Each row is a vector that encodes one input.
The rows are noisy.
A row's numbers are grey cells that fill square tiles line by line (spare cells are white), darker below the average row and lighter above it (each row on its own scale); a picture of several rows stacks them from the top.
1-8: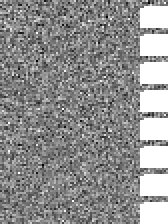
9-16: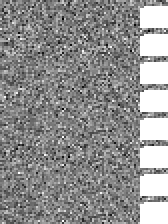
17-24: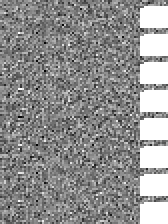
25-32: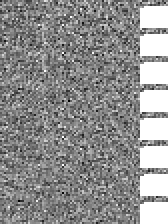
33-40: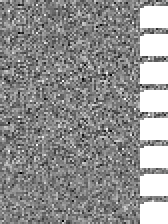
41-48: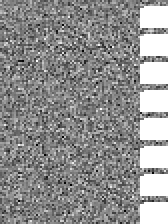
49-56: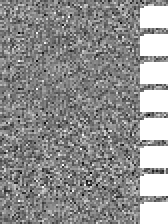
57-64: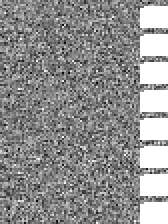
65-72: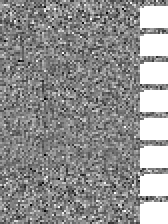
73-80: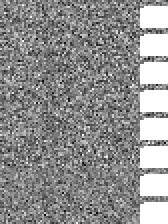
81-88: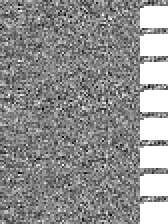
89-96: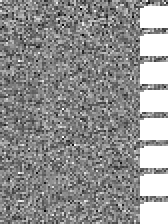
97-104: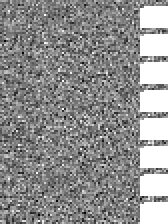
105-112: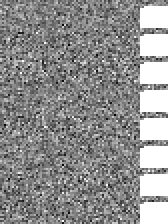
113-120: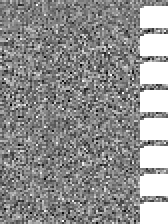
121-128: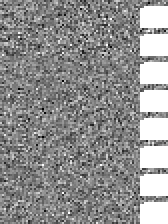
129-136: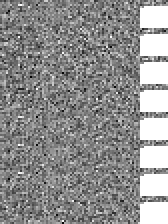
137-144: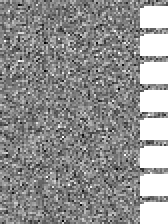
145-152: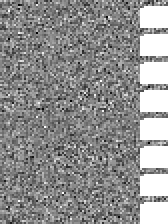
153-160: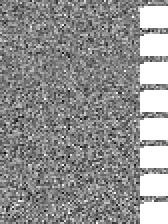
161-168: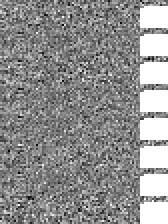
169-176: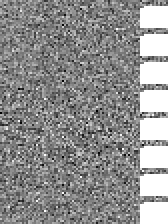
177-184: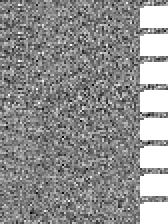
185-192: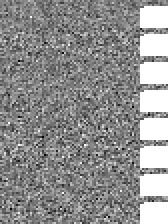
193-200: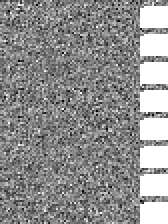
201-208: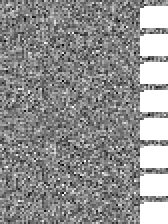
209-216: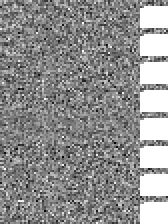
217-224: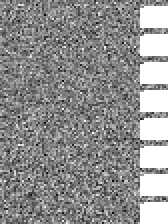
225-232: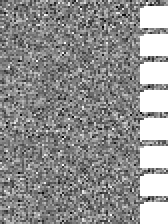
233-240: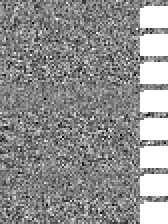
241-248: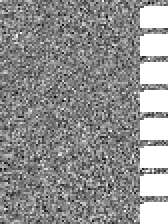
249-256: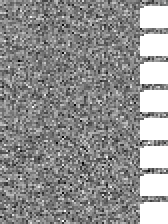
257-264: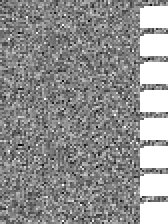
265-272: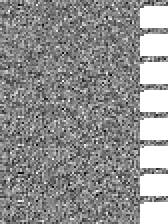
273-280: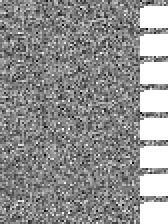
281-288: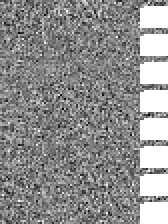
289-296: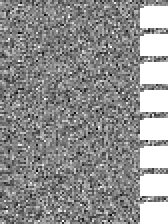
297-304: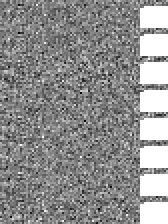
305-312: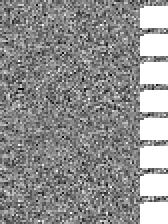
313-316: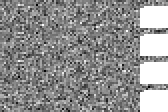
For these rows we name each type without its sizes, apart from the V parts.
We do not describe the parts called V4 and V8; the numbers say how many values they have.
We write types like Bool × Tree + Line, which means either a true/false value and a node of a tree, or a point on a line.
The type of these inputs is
Bool × (Line + V8) × V4.
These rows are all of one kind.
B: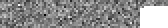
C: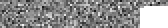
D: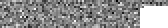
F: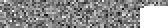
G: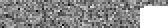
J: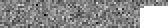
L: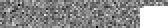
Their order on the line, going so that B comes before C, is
G, L, J, B, F, D, C.
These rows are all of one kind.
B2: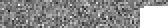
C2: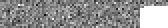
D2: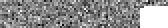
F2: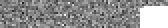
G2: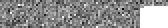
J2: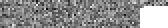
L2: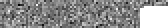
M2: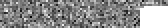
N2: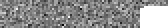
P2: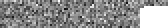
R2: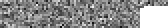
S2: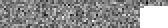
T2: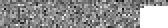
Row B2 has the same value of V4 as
J2, P2 and R2.
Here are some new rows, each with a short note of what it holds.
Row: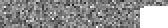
a point on a line, a true/false value and a value of V4
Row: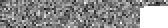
a true/false value, a value of V4 and a value of V8
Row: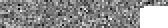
a true/false value, a value of V4 and a value of V8
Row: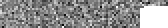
a point on a line, a true/false value and a value of V4
